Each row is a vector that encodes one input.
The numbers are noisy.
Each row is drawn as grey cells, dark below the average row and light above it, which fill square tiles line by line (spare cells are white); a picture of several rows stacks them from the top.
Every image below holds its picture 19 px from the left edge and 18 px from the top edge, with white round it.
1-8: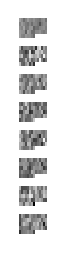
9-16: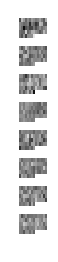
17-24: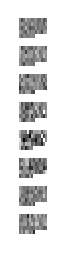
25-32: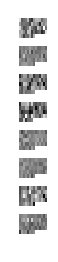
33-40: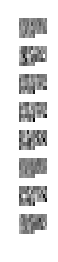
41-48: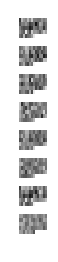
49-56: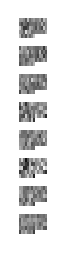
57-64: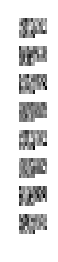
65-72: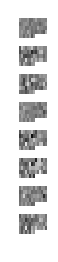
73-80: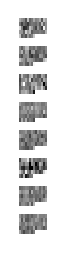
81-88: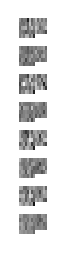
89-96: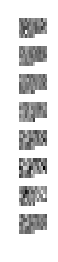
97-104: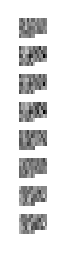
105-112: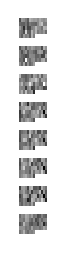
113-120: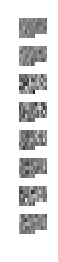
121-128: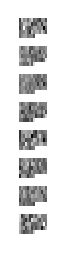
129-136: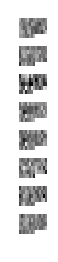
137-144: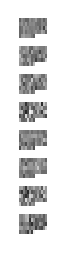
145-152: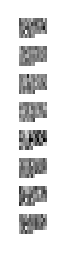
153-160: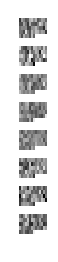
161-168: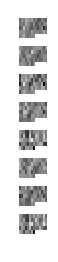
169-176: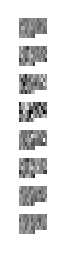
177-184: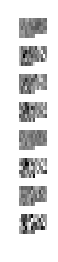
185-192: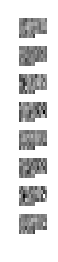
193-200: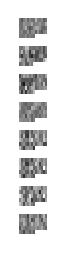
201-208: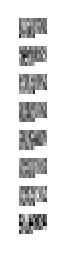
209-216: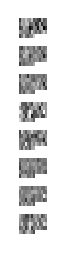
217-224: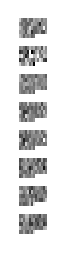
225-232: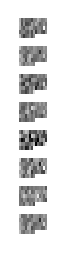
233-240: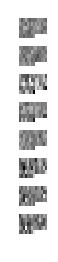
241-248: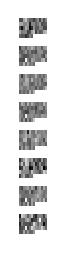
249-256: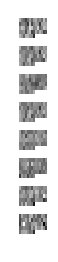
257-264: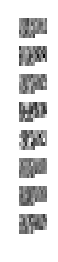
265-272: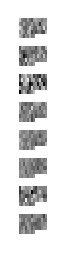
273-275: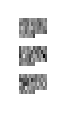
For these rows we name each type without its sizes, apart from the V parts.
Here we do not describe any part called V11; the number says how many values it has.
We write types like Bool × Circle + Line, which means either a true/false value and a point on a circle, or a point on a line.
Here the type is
((Bool × Bool × Bool × Bool + Unit) × Circle + Line × Line) × V11.
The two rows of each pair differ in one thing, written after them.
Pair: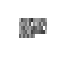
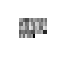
the place on the circle
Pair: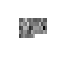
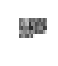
the value of V11
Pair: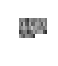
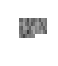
the place on the circle
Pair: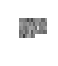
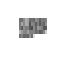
the value of V11
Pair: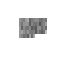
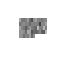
the place on the circle
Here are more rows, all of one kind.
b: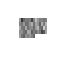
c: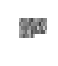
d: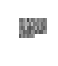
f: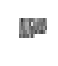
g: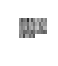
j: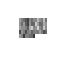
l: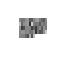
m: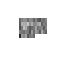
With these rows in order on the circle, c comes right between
g and j.
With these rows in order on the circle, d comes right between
f and l.
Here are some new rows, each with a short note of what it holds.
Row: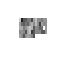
a point on a circle, four true/false values and a value of V11
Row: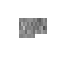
a point on a circle, four true/false values and a value of V11
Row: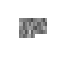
a point on a circle, four true/false values and a value of V11
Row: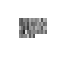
a point on each of two lines and a value of V11
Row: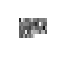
a point on each of two lines and a value of V11
